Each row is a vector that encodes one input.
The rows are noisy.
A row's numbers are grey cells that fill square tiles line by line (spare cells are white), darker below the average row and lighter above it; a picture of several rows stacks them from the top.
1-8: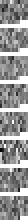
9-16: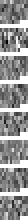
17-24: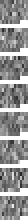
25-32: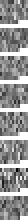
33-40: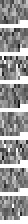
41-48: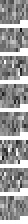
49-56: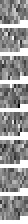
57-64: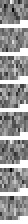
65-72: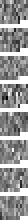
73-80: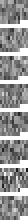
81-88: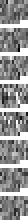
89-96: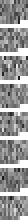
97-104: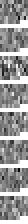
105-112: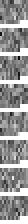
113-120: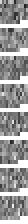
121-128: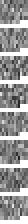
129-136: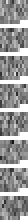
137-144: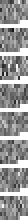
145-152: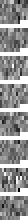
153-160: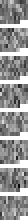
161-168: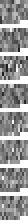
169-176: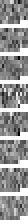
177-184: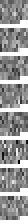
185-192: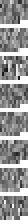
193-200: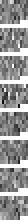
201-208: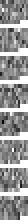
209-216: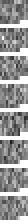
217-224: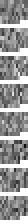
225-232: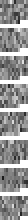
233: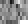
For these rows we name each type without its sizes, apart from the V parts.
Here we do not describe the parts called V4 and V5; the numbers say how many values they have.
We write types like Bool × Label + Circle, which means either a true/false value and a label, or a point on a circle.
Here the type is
Label × (Line + V5) × V4.
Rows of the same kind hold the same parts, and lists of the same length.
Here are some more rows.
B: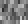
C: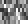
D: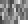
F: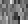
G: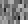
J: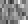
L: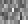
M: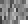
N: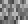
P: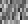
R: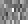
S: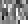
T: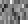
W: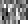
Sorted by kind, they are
B, C, D, F, M, N, P, W
G, J, L, R, S, T

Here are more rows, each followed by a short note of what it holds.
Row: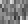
a label, a point on a line and a value of V4
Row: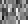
a label, a value of V4 and a value of V5
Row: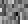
a label, a value of V4 and a value of V5
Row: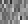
a label, a value of V4 and a value of V5
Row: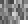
a label, a point on a line and a value of V4
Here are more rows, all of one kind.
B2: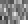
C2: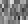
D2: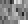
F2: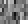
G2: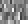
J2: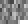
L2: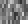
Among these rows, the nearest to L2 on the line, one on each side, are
F2 and G2.
